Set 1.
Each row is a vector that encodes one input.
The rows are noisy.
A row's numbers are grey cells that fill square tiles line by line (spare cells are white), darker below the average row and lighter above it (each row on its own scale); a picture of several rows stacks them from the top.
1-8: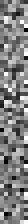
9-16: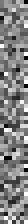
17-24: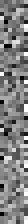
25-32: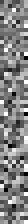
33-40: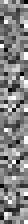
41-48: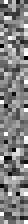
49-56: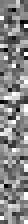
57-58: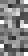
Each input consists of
a point on a 3-point line and a point on a 5-point line, together with either a fixed value, or a node of an 8-node tree.
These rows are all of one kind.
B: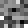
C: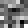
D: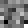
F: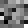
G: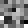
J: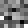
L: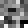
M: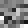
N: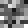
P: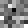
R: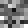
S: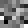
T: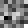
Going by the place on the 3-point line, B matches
C, J, L and T.
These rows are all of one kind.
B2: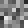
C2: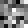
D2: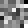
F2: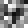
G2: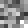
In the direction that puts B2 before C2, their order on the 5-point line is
G2, F2, B2, C2, D2.
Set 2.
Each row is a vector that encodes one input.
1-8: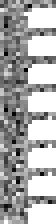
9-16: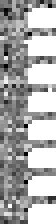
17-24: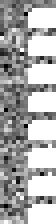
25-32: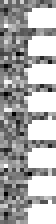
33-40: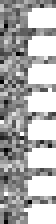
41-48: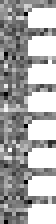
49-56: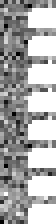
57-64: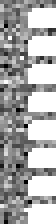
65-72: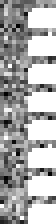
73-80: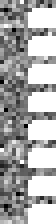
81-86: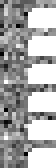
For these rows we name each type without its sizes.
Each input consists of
either a node of a tree, or four true/false values.
